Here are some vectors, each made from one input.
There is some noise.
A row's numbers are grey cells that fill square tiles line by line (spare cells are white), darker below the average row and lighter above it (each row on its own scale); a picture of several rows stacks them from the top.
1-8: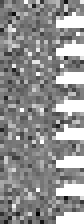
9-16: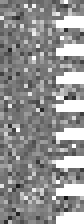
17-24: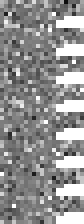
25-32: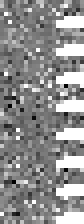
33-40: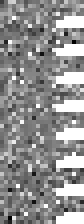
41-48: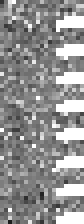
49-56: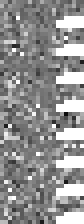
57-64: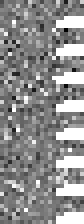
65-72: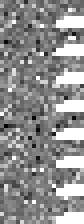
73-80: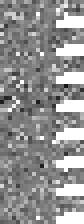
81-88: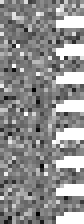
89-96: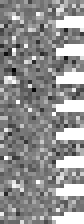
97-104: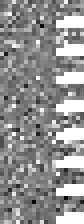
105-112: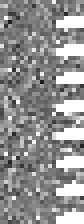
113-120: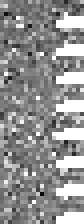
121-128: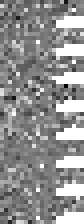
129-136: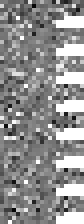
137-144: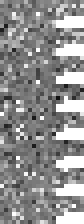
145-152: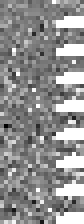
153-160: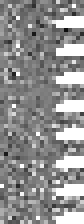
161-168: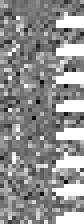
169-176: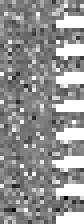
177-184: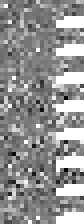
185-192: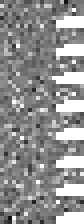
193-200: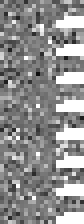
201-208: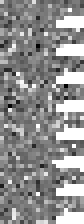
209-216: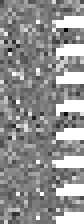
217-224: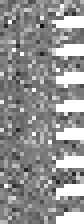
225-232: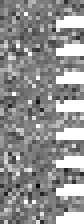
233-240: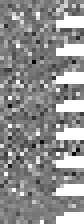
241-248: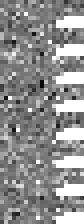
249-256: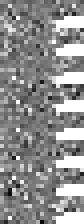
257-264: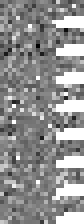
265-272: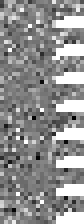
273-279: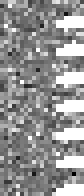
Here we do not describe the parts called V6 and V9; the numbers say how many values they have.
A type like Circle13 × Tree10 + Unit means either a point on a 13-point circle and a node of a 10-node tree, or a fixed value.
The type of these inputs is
(Bool × Bool × Bool × Bool + V6) × V9 + Tree11 × Tree11.
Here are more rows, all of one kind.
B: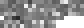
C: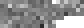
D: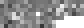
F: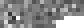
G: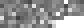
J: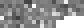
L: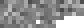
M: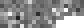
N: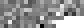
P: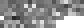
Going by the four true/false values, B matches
F, L and P.
